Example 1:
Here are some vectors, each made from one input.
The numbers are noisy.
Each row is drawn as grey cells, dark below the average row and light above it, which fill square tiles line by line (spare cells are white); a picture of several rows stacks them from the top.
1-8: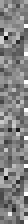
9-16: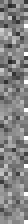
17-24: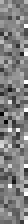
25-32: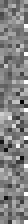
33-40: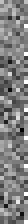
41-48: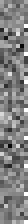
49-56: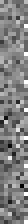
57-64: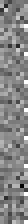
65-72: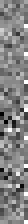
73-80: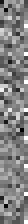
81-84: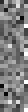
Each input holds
three true/false values.
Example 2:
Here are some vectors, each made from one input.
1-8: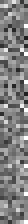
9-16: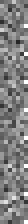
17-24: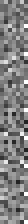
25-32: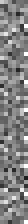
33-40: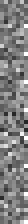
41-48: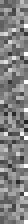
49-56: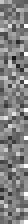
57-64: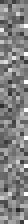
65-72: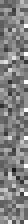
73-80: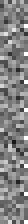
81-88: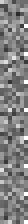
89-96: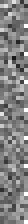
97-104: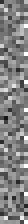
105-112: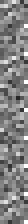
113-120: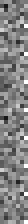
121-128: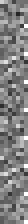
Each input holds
a point on a 15-point line.
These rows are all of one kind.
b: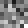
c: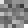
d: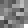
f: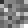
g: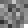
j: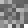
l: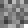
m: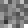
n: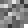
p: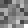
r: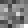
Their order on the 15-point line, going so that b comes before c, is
b, j, c, m, l, p, d, r, f, g, n.
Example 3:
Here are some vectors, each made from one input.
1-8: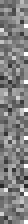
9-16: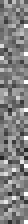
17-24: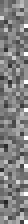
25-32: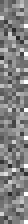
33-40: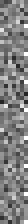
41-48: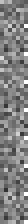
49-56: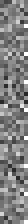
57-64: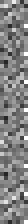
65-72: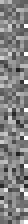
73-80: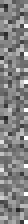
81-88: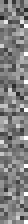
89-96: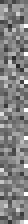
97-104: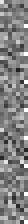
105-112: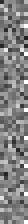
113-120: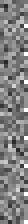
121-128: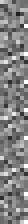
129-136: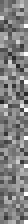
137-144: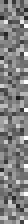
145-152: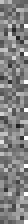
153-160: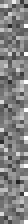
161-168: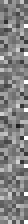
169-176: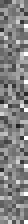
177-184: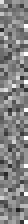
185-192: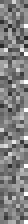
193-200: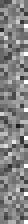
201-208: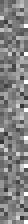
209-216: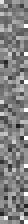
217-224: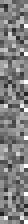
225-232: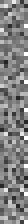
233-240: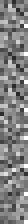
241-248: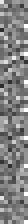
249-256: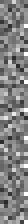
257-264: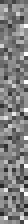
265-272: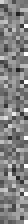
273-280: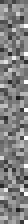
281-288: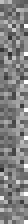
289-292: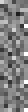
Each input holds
a point on a 15-point line.
